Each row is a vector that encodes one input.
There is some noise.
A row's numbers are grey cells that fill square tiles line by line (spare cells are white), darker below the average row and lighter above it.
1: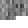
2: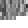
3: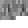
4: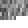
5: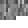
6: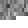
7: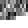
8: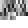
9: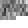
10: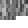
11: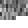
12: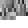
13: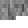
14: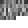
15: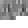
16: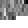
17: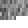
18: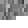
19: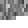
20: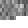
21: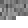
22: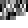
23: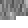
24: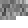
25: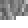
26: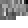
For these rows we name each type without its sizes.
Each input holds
three true/false values.
